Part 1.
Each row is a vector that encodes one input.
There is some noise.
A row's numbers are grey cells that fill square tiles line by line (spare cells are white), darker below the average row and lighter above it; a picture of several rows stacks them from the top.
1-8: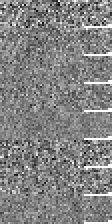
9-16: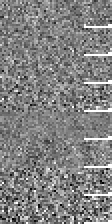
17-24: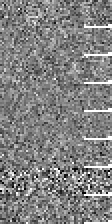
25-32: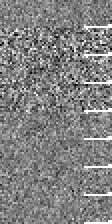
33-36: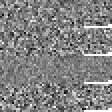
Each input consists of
either a point on a 6-point circle, or one of 5 labels.
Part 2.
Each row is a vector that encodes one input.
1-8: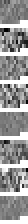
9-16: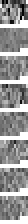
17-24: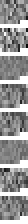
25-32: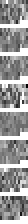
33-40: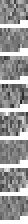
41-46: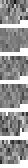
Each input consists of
either a point on a 4-point line, or three true/false values.
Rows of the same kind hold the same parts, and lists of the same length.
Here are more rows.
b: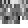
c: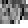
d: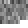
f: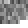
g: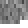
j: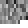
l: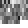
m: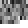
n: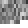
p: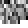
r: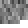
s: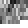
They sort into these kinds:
b, c, d, f, g, l, m, r
j, n, p, s

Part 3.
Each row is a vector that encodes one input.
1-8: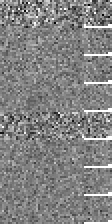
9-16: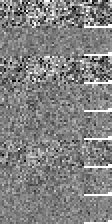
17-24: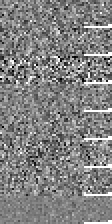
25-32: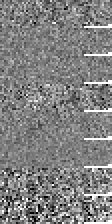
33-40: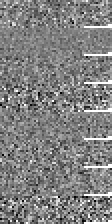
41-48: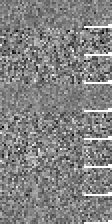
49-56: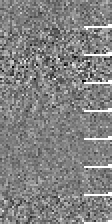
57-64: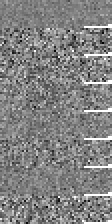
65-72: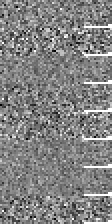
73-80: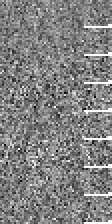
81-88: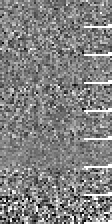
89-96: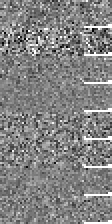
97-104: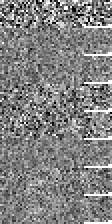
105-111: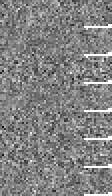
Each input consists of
one of 5 labels, together with either a point on a 6-point circle, or a fixed value.
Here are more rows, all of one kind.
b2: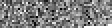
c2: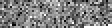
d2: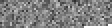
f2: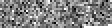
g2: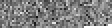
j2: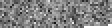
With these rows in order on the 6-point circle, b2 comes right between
c2 and f2.
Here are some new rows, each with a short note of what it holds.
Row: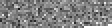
one of 5 labels
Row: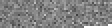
one of 5 labels
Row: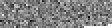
a point on a 6-point circle and one of 5 labels
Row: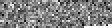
one of 5 labels
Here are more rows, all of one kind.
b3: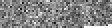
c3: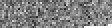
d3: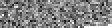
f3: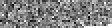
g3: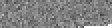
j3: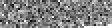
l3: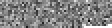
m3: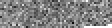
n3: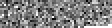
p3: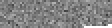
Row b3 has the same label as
g3, j3, m3 and n3.
